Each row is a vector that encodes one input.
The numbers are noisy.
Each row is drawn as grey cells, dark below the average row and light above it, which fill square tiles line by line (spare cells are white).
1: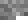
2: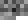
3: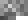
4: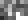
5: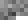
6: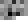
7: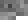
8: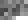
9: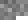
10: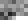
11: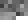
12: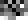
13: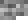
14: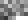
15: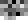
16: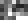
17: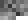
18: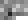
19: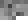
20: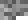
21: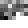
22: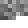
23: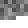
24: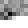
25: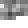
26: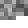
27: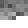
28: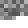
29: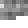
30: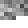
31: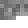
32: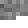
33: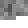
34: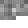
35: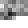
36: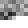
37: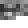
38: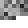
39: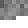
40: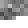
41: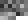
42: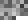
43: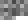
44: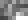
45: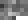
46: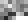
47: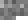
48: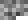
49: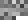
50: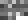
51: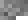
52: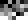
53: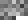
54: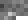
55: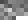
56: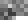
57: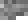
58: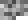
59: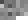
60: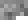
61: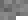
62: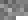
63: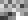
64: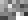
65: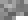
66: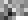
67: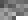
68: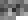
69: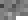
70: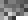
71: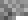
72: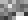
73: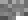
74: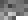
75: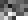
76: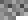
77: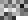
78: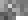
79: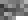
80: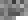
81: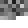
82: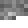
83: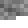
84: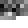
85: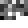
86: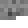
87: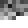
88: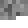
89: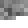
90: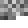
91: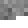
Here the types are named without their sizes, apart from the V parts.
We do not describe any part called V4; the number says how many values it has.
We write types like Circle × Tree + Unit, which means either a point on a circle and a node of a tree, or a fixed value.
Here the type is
Bool × V4 + Tree.
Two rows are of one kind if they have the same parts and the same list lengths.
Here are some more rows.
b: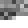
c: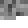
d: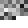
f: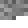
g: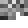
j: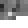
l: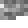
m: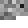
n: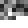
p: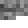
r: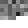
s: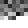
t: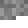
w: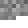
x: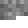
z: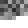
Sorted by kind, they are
b, d, f, l, m, n, r, s, z
c, g, j, p, t, w, x

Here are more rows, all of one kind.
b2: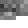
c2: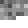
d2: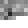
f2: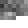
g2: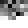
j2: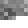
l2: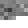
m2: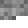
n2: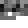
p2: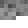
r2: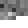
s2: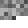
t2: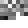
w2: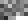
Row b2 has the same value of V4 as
c2, f2 and j2.
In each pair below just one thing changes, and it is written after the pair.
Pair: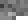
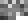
the value of V4
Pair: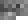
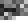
the true/false value
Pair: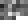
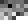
the value of V4
